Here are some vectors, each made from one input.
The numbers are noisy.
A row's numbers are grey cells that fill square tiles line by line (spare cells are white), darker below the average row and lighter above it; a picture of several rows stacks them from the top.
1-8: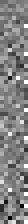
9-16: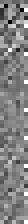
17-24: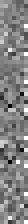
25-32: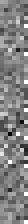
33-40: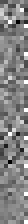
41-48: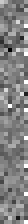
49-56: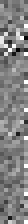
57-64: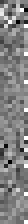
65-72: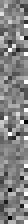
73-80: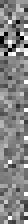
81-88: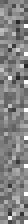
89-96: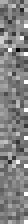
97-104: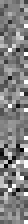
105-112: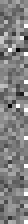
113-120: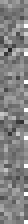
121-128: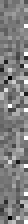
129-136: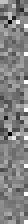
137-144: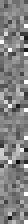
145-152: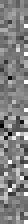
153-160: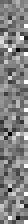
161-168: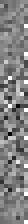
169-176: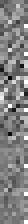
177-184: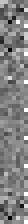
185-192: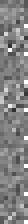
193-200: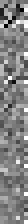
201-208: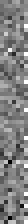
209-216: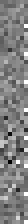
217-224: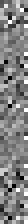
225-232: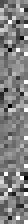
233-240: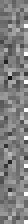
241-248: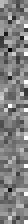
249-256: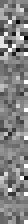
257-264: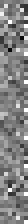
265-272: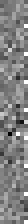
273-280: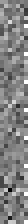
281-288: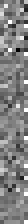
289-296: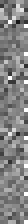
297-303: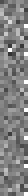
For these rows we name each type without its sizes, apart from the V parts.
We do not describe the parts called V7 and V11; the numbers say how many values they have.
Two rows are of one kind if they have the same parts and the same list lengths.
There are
4 kinds of row.
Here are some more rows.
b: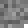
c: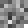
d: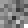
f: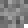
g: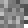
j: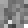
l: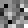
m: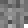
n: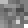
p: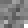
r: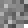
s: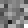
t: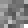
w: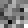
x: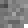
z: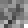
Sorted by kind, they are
b, l, s, x
c, j, n, w
d, g, p, r, t, z
f, m

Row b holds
a point on a circle and a value of V11.
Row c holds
a point on a circle and a point on a line.
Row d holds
a point on a line and a value of V7.
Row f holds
a value of V7 and a value of V11.
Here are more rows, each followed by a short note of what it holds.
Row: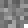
a value of V7 and a value of V11
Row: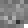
a point on a circle and a value of V11
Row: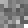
a point on a circle and a point on a line
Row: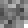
a point on a circle and a point on a line
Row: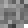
a point on a circle and a point on a line
